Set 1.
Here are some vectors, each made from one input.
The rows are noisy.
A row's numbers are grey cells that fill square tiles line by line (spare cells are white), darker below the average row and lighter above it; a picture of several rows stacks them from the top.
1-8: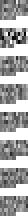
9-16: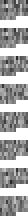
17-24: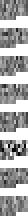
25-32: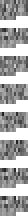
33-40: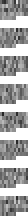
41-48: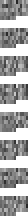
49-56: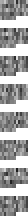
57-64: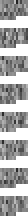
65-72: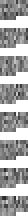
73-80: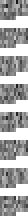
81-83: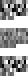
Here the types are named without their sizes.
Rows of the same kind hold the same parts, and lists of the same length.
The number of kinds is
3.
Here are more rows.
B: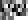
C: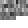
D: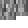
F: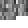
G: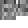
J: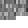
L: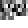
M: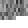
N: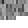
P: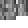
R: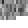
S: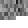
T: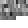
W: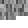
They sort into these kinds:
B, L
C, M, N, R, S, T, W
D, F, G, J, P

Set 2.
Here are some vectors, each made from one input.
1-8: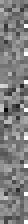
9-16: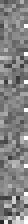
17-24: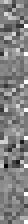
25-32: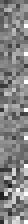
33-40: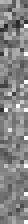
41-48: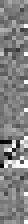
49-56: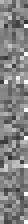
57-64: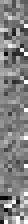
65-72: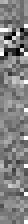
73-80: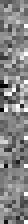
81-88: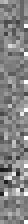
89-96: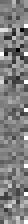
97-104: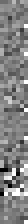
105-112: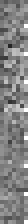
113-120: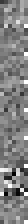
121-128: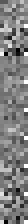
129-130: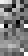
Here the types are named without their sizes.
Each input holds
either a point on a circle, or a fixed value, or a point on each of two lines.
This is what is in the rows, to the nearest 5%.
About 35% of them hold a point on a circle. About 5% of them hold a fixed value. The rest hold a point on each of two lines.
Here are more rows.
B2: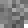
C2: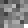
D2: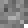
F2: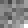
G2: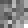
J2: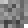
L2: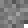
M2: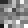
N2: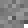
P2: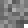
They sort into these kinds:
B2, C2, D2, L2, M2, N2, P2
F2, G2
J2

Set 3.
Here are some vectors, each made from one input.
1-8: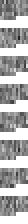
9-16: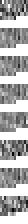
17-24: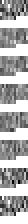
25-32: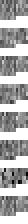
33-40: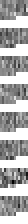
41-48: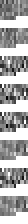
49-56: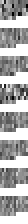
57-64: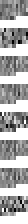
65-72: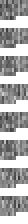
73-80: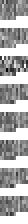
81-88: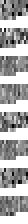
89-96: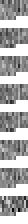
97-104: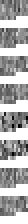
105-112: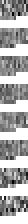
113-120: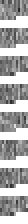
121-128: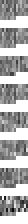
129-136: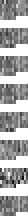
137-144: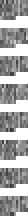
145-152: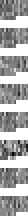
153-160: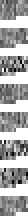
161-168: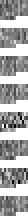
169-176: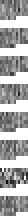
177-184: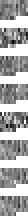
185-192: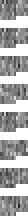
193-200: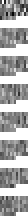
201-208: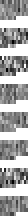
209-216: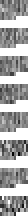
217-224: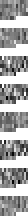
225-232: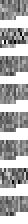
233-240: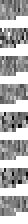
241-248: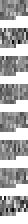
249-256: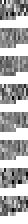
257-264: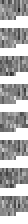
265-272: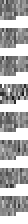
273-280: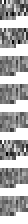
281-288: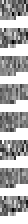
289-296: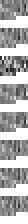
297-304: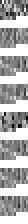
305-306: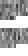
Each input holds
either a point on a 6-point circle, or a point on a 16-point circle, or a fixed value.
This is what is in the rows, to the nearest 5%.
About 20% of them hold a point on a 6-point circle. About 75% of them hold a point on a 16-point circle. The rest hold a fixed value.
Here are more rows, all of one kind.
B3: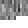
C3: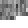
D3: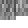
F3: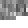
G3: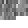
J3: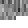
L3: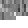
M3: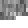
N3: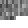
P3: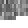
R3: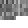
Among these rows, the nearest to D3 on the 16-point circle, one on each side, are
B3 and G3.
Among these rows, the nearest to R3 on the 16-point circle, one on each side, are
N3 and P3.
